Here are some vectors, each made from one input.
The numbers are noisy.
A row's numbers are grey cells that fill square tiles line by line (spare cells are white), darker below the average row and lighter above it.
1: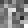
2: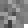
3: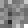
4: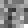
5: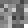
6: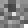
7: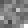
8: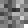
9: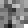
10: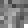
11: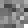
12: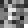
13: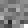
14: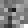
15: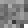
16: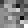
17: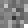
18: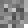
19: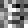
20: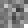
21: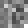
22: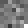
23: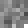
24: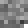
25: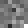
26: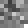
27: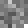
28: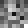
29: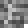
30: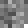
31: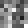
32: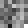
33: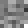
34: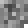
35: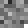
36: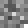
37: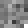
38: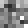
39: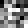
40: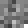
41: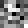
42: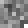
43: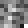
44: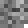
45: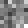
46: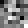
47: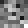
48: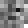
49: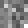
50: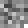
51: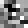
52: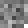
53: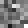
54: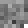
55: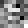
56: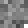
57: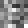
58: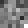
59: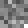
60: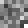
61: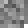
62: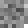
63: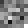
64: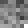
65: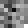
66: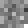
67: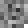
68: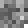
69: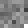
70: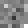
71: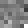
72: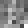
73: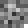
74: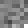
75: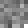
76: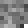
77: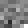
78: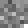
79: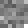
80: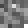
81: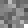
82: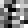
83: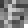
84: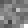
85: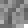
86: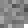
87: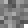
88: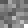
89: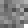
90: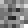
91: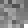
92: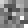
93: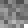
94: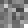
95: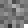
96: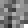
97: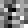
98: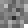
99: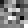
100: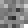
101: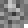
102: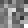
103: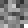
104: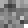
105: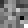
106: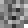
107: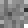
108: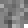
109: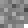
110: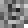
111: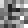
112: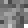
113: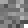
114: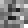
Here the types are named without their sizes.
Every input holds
a node of a tree, together with either a fixed value, or four true/false values.
